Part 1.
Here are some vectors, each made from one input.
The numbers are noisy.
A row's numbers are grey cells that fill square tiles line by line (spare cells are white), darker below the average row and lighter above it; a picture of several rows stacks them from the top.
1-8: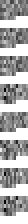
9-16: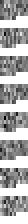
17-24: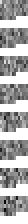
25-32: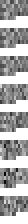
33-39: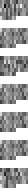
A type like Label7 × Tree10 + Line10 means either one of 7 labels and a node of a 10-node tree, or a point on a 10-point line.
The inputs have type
Bool × Line5.
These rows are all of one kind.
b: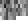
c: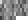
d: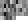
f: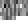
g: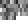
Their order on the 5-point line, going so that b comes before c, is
g, b, f, d, c.
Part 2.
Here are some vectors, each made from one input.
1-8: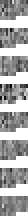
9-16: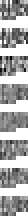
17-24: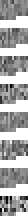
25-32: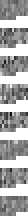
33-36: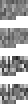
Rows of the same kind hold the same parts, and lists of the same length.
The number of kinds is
2.
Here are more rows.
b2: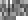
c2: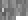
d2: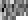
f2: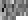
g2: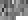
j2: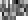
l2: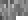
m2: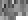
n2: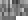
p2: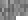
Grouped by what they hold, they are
b2, c2, j2, l2, n2, p2
d2, f2, g2, m2

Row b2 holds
a point on each of two 5-point lines and a true/false value.
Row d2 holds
a true/false value.
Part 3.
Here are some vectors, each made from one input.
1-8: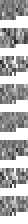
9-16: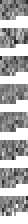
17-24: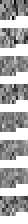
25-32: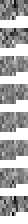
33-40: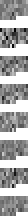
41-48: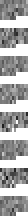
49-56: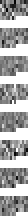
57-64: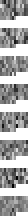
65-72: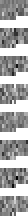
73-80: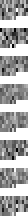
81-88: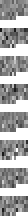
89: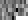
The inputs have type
Line8 × Line8 + Tree10 + Unit.
